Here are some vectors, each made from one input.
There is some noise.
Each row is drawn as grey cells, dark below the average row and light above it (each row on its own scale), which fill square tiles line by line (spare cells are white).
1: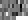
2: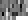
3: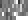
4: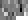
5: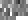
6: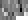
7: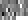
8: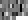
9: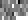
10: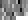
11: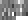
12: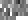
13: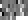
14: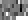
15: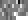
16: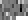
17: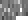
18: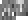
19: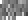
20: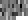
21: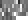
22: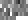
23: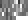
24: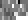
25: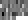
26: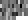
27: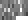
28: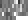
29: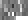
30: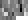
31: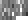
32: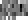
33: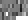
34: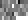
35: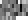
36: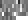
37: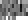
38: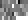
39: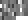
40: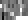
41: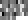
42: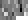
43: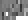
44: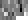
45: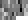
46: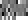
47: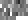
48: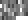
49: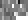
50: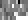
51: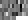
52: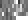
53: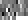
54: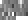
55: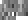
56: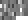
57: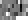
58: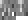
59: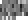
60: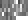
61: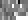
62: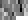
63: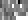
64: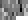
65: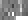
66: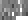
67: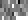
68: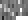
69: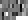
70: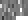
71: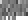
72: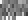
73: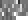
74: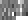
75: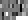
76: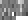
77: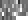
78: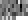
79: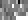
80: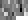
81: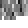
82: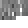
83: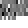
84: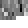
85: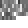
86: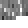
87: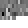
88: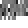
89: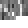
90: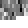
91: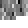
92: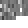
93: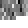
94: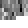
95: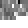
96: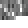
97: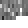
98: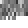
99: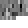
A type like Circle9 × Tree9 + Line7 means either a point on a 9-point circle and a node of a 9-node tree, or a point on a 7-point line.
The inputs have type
List2(Line8).
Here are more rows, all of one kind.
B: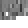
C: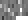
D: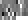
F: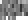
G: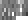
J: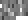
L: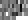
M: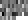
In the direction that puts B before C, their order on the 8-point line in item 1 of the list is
B, L, F, M, D, J, C, G.
